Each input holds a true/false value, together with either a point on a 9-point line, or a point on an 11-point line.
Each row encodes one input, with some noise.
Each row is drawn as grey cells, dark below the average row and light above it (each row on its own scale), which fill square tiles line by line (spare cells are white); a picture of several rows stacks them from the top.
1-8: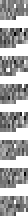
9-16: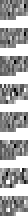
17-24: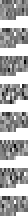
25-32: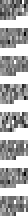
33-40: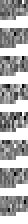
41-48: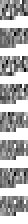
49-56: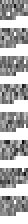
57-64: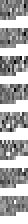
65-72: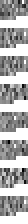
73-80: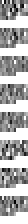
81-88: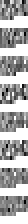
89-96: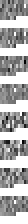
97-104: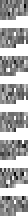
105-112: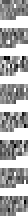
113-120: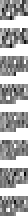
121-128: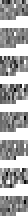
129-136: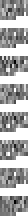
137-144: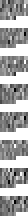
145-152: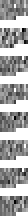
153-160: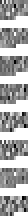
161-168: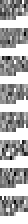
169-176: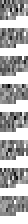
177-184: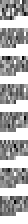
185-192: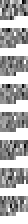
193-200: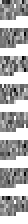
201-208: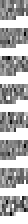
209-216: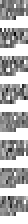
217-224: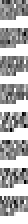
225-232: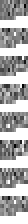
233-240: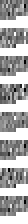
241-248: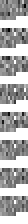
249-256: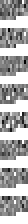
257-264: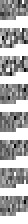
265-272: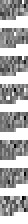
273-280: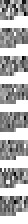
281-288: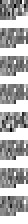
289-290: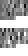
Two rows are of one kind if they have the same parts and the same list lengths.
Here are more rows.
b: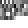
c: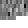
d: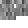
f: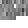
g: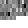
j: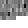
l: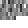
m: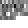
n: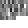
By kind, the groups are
b, d, f, l, m, n
c, g, j

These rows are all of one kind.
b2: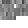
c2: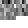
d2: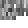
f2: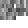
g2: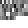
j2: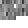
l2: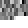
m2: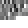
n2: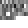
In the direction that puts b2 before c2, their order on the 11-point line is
f2, d2, j2, b2, c2, m2, l2, g2, n2.
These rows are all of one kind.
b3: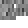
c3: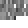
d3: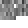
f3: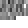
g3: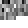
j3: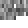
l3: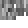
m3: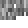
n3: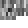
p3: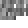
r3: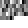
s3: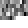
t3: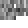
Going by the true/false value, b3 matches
d3, g3, r3 and s3.
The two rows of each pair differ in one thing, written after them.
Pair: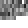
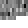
the true/false value
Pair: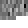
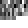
the true/false value
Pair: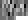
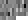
the place on the 9-point line
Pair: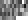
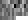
the place on the 9-point line
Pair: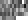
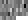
the true/false value
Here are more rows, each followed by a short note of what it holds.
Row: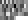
a point on an 11-point line and a true/false value
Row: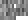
a point on an 11-point line and a true/false value
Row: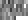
a point on an 11-point line and a true/false value
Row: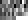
a point on a 9-point line and a true/false value
